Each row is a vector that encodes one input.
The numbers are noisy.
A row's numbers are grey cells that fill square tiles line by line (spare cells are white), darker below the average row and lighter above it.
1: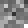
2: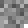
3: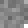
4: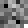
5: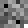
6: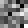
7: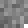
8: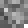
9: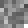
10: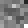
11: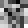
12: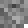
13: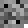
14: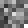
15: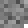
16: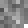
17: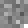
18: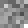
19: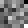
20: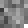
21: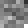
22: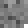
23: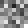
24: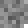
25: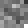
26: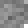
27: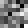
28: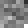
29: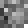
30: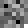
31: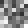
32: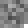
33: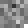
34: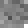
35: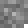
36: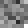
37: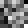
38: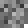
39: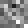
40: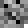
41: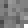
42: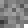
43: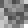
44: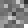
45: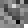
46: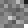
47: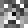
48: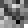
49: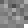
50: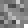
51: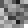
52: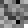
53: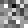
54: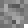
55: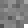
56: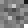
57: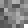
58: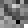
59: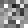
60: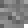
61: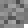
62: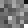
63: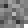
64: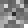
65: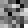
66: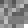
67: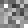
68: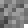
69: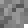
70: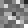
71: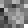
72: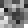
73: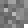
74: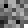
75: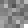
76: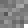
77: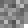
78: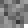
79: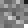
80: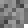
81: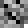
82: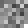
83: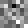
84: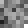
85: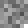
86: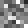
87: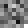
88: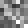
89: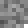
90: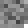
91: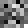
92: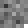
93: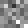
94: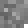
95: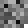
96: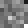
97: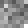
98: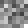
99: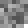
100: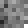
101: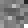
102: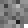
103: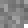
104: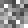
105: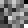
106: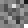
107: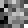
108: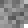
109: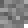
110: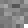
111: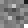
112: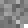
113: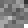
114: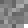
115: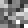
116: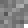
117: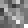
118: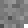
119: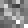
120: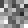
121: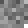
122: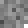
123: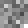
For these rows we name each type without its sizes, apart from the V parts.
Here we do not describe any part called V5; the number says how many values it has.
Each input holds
a list of items, each a true/false value and a value of V5.
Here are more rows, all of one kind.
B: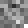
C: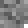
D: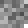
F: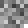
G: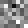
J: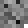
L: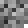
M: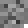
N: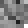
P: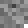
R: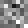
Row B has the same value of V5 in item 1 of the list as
D, G, P and R.
